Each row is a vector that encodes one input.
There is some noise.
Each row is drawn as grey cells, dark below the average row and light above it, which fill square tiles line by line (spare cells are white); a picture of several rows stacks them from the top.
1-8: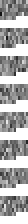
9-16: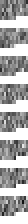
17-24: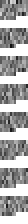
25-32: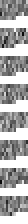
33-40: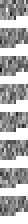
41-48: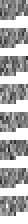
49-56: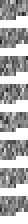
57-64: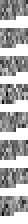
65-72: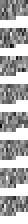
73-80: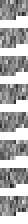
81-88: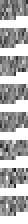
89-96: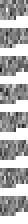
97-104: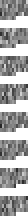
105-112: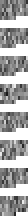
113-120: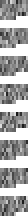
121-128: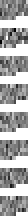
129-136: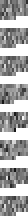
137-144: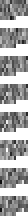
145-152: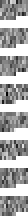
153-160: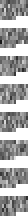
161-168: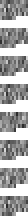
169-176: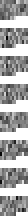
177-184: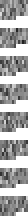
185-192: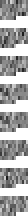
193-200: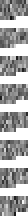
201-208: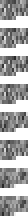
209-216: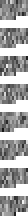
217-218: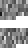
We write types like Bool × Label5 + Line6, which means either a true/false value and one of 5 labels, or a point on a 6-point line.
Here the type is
Circle9.
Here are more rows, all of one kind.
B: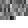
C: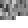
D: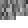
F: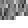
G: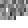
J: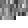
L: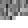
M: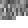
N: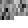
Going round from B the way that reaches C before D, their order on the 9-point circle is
B, C, J, G, D, L, M, N, F.
